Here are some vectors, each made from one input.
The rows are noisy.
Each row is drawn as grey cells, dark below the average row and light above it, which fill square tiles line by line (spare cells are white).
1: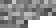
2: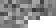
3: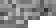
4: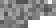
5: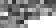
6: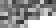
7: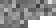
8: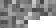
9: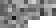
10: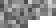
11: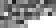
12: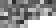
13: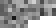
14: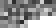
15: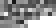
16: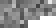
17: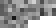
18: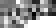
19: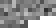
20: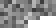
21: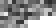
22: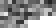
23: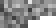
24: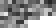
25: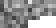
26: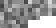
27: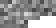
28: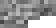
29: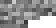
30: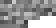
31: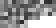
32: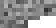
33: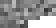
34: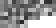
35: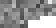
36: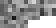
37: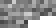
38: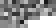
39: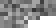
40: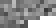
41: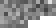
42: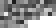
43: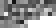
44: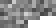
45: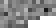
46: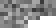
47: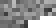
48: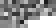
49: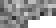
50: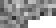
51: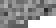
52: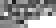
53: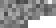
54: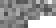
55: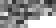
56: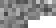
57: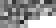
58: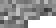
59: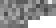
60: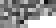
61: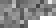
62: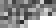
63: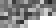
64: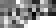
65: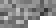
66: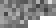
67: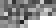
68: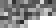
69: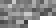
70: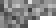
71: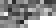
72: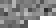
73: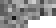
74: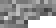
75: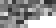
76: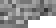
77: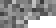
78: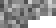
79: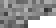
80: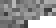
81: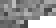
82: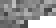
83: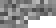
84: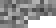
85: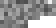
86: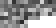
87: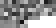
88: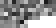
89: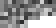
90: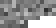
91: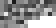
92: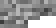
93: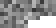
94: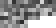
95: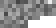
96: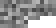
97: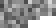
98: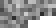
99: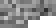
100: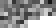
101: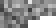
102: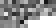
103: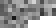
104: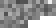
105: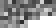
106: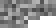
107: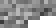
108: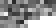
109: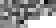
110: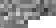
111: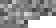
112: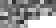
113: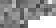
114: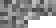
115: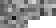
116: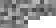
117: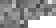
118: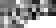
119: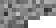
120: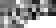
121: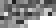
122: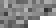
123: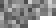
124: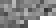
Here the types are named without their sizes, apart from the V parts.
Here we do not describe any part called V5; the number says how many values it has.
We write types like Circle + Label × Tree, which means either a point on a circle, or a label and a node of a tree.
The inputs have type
Bool × V5 × V5 + List(Line).
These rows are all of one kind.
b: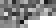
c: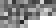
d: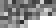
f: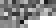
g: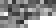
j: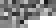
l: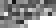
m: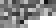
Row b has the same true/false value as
d and l.
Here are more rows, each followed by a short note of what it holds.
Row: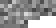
a list of two items
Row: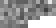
a list of three items
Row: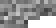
a list of three items
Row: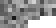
a list of one item
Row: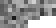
a list of one item
